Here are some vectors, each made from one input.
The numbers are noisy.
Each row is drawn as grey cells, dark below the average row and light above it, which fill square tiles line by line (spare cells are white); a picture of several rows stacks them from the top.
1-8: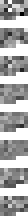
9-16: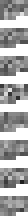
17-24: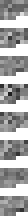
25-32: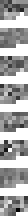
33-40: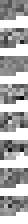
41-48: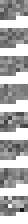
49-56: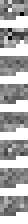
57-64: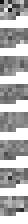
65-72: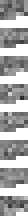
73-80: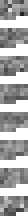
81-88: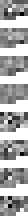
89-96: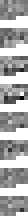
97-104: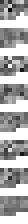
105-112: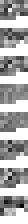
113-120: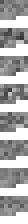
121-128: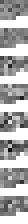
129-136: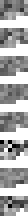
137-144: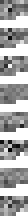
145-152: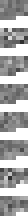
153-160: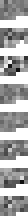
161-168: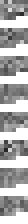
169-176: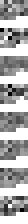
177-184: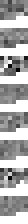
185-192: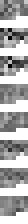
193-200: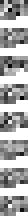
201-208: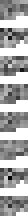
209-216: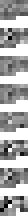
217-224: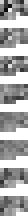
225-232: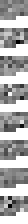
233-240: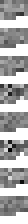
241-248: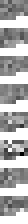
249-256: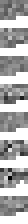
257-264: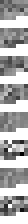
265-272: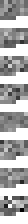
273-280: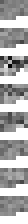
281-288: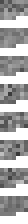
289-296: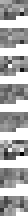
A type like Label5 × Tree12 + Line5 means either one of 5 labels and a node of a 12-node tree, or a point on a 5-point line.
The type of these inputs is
Bool × (Circle9 + Unit) + Line9.
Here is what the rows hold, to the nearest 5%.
About 35% of them hold a point on a 9-point line. The rest hold a true/false value, together with either a point on a 9-point circle, or a fixed value.
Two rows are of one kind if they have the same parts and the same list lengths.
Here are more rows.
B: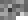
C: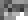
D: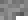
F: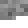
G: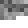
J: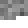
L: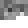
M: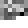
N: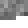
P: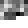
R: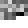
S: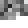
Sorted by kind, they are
B, C, D, J, L, R
F, G, M, S
N, P

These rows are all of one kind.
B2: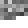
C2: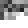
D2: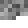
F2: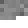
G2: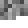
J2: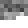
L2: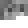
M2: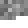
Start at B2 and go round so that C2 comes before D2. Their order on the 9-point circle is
B2, J2, G2, L2, F2, M2, C2, D2.
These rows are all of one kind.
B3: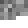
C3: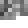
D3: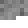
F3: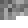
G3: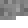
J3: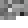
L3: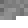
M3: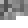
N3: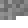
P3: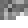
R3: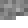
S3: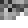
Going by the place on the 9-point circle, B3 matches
F3 and J3.
